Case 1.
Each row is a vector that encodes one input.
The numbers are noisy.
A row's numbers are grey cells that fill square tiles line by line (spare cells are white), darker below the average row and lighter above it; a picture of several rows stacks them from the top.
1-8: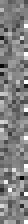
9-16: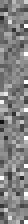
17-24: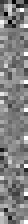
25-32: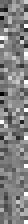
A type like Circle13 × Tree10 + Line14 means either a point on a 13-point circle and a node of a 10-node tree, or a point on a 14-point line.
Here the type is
Line4.
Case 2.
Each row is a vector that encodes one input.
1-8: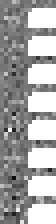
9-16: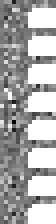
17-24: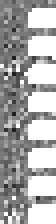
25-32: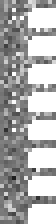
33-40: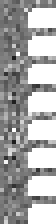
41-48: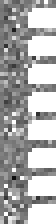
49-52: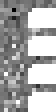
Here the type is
Bool × Bool × Bool × Bool.
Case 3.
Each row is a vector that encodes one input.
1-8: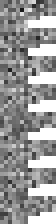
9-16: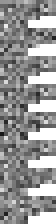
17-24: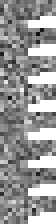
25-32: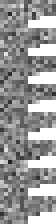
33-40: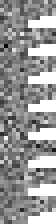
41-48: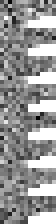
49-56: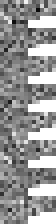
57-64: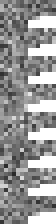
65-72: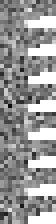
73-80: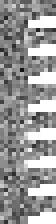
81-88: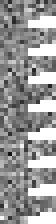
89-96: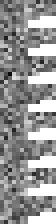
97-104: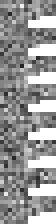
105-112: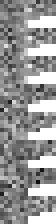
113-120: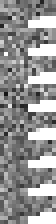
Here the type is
Label6.
